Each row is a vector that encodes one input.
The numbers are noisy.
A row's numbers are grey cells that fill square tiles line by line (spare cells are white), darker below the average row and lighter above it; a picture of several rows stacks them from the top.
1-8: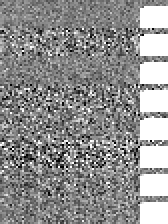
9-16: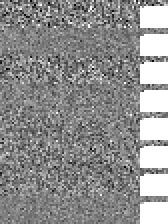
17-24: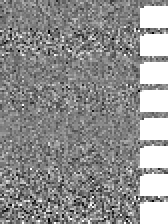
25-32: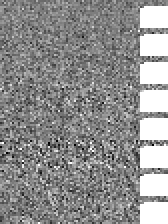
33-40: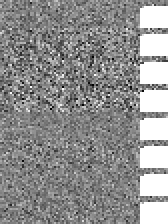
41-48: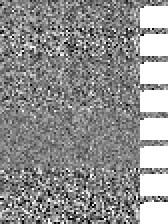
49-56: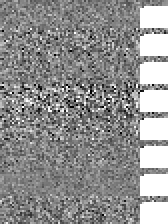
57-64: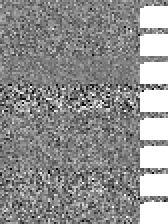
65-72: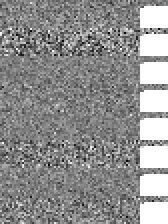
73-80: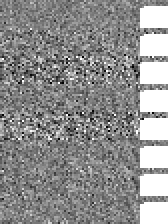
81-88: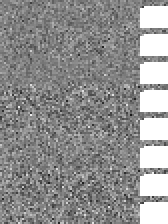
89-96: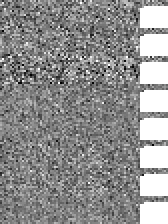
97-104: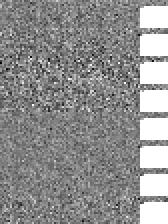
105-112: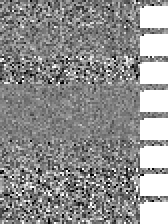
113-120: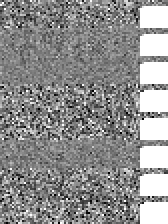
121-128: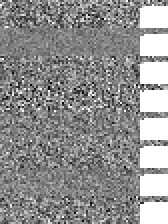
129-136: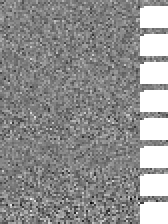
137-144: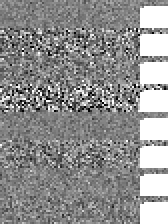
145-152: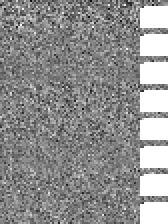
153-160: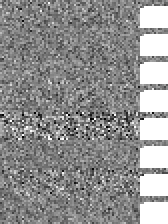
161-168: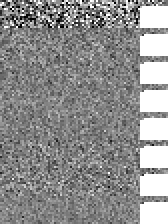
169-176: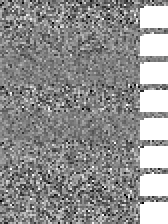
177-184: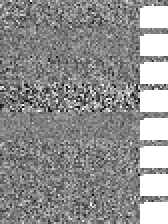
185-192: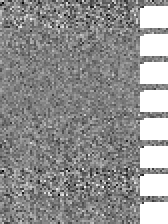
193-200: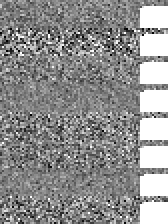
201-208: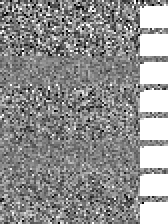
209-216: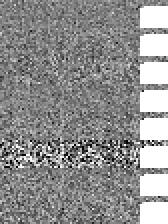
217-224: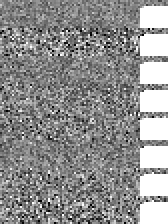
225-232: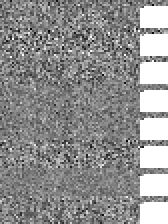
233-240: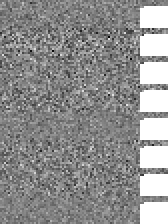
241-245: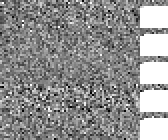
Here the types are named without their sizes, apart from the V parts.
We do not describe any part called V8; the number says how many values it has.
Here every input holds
a list of items, each a true/false value and a value of V8.
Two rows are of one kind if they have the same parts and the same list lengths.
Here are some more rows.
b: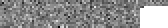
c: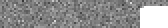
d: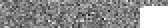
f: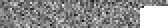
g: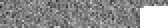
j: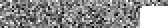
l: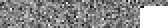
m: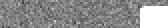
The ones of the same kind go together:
b, c, j, m
d
f
g, l

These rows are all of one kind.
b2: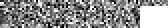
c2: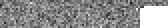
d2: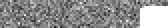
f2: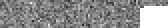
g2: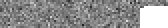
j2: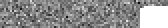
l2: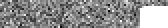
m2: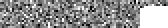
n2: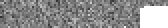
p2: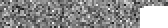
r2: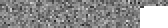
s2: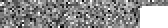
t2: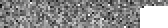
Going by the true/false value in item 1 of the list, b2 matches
g2, n2 and p2.
